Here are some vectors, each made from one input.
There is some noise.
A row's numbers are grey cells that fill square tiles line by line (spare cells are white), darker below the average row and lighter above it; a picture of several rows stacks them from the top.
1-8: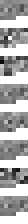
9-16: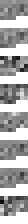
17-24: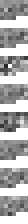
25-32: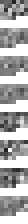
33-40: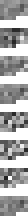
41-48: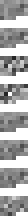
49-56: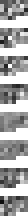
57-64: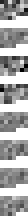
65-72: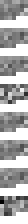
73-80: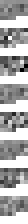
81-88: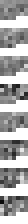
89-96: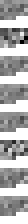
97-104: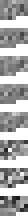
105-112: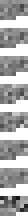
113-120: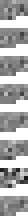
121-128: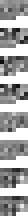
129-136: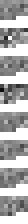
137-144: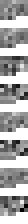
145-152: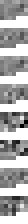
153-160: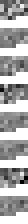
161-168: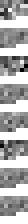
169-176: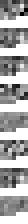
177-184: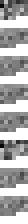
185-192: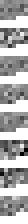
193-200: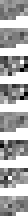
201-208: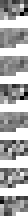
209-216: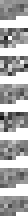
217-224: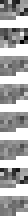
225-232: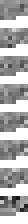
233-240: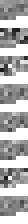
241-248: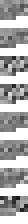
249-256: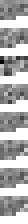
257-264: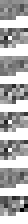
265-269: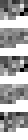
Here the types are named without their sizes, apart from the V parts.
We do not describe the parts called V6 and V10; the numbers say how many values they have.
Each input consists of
a true/false value, together with either a label and a value of V10, or a value of V6.
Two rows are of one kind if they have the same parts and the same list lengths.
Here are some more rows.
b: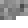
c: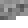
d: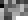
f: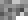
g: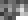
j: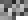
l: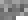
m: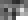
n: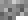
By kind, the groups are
b, c, f, l, n
d, g, j, m

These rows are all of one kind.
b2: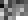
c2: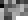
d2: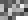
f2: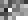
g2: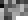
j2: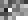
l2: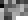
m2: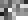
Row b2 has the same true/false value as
f2 and j2.
